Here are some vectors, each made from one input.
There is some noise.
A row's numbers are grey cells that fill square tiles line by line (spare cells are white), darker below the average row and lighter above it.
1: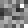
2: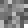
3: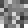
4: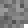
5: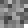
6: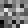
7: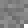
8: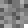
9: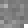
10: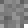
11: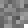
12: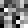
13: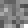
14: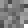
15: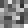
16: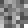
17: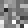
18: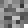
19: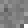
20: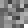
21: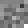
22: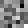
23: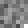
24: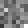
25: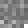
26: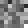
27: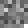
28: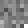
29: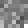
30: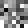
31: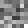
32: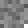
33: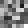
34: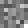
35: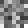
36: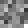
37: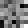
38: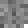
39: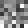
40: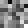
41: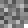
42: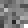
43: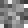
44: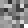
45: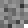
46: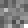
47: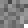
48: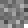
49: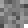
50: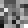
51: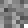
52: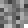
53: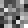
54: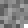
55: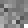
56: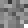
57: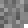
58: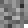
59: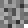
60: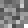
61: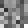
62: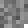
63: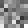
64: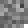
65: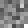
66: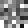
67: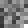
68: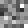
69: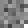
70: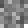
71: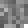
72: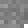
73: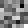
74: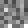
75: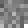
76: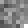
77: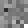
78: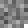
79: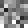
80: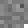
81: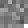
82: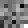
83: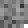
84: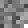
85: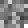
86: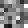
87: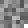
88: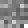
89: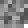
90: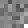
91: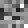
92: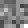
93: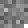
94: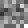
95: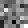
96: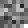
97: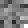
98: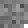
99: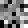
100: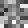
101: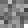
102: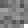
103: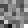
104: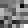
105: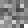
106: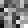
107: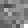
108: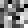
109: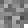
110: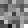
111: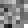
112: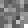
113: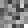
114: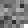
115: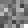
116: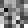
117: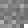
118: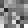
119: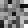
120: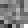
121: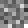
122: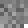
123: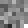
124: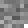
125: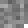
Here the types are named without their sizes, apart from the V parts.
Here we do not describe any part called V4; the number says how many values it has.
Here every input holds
either three values of V4, or a list of points on a line.
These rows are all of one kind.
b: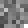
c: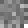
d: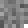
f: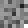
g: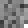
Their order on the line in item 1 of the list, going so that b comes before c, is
f, d, b, g, c.
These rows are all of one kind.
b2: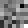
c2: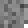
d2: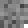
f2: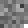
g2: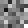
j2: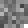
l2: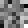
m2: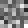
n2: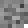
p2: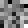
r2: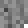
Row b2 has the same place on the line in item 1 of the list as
f2 and l2.
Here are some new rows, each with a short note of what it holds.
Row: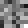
a list of one item
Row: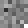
a list of two items
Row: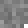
a list of two items
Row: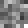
the empty list
